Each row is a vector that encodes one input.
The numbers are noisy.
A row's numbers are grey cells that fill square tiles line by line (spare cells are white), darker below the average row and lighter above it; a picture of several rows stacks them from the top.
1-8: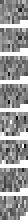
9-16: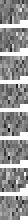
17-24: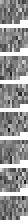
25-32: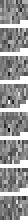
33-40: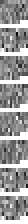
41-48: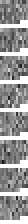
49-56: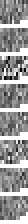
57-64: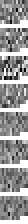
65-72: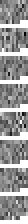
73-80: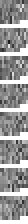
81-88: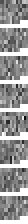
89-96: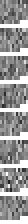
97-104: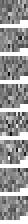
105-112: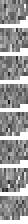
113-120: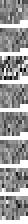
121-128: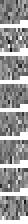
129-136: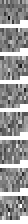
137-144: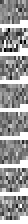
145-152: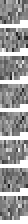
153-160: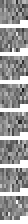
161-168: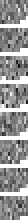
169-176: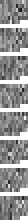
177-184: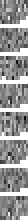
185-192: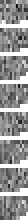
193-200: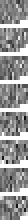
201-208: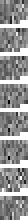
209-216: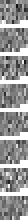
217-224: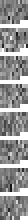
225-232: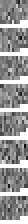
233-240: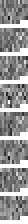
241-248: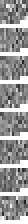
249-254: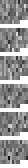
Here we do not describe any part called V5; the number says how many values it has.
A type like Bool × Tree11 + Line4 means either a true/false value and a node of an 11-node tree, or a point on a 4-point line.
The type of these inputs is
List2(Bool × V5).
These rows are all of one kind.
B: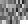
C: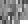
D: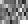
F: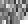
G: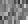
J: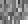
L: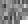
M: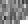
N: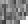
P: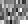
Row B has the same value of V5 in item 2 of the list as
F, L, M and N.
